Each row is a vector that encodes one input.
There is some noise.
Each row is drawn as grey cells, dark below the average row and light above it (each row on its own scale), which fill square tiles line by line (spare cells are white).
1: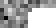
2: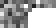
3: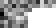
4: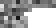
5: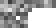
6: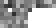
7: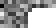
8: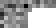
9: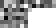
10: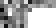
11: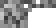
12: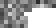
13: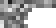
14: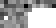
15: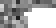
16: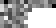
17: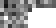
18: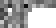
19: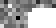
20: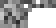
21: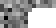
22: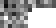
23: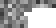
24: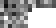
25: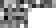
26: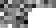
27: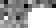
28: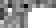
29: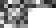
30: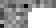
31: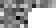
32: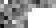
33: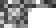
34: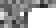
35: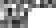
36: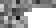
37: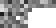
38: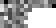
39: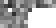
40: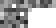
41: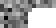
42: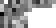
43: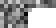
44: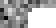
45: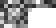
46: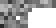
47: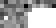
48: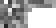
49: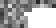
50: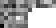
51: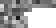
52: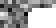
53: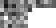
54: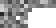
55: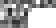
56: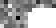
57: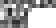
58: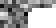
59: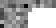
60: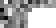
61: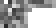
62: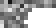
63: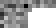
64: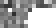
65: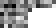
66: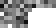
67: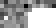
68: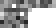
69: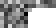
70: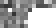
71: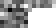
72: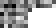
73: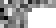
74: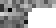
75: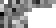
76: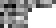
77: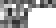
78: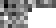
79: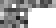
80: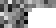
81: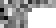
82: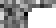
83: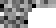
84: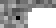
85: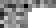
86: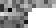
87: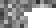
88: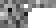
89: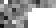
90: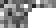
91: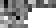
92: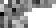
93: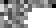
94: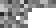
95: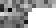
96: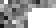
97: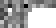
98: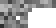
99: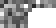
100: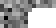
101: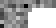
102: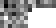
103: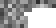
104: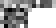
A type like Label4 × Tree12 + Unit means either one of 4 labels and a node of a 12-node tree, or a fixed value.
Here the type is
Label5 × (Label5 + Line7).
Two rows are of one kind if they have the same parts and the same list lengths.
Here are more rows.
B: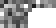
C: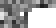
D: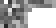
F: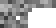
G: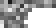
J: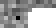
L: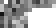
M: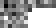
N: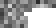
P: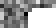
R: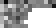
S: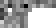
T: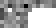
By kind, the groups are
B, C, P
D, F, G, J, L, M, N, R, S, T

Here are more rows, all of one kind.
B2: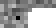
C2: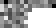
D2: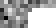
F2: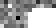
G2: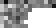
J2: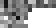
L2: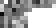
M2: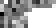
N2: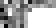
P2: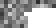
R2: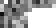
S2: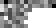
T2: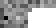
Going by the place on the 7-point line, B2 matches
F2, G2 and J2.
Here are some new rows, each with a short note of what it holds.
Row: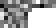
two labels (each one of 5)
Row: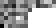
one of 5 labels and a point on a 7-point line
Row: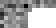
one of 5 labels and a point on a 7-point line
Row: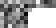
two labels (each one of 5)
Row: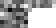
two labels (each one of 5)
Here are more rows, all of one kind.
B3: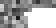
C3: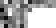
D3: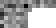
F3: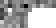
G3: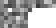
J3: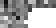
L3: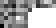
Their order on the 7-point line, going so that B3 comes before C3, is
J3, B3, D3, L3, G3, F3, C3.
